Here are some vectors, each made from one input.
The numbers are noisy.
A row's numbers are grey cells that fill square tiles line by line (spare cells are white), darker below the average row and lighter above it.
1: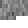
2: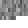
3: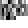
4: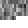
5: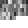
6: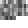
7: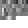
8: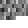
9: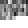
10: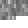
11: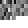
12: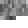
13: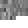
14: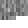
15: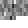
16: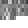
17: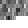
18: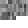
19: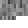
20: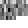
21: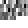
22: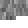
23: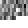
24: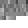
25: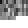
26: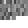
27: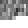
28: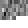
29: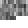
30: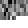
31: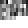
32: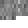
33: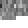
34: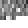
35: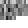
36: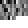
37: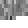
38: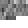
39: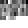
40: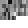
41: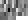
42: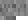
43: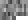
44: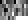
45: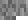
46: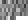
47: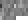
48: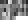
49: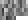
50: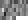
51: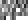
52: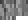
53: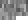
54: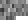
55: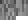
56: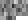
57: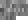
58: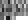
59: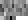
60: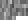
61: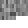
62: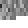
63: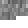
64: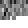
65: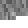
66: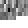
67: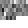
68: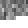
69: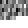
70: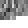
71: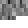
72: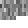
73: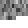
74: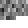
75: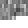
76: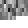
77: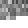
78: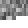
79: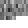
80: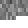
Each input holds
either a fixed value, or one of 9 labels and a true/false value.
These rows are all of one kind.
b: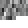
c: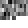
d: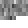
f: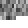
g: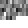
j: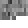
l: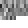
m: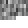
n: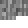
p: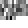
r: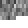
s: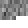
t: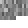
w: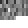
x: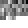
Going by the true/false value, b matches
d, g, p and w.
